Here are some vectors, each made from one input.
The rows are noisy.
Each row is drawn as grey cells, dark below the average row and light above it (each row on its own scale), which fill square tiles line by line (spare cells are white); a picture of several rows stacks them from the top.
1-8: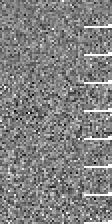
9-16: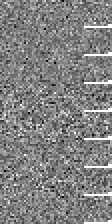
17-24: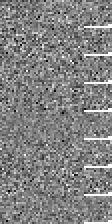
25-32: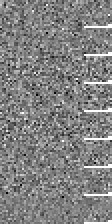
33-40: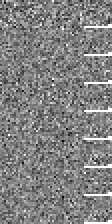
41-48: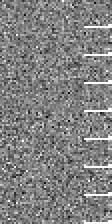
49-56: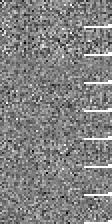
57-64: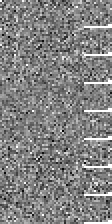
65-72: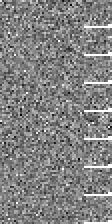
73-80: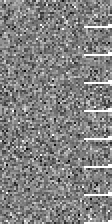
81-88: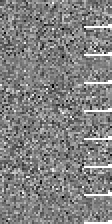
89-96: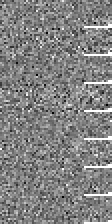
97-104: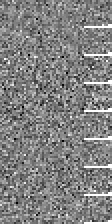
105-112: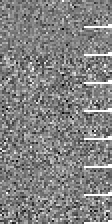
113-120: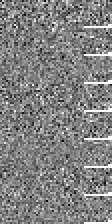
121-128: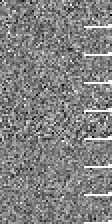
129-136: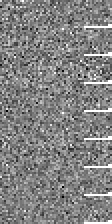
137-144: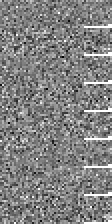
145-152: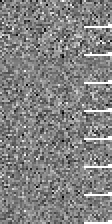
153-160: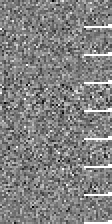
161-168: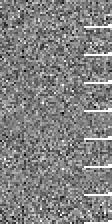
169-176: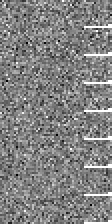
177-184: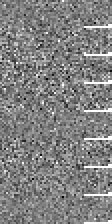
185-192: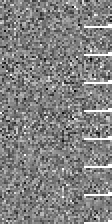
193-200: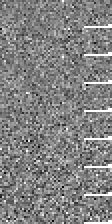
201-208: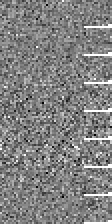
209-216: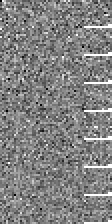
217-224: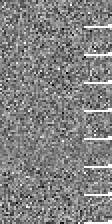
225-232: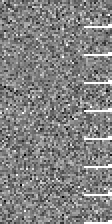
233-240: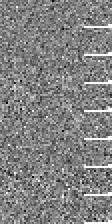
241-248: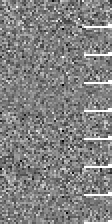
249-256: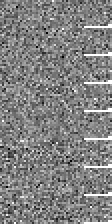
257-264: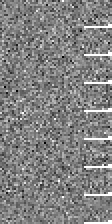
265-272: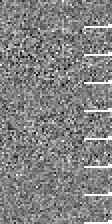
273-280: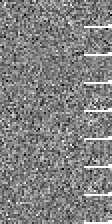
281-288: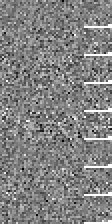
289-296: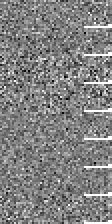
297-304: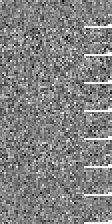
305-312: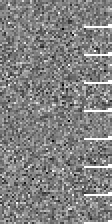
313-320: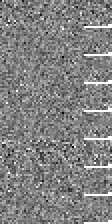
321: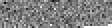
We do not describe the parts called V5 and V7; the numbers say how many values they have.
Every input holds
one of 10 labels, together with either one of 10 labels and a value of V7, or a value of V5.
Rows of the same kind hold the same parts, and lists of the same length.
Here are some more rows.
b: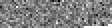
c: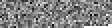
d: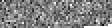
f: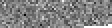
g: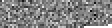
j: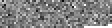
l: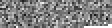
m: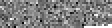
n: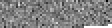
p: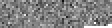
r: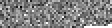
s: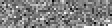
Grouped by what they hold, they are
b, f, s
c, d, g, j, l, m, n, p, r

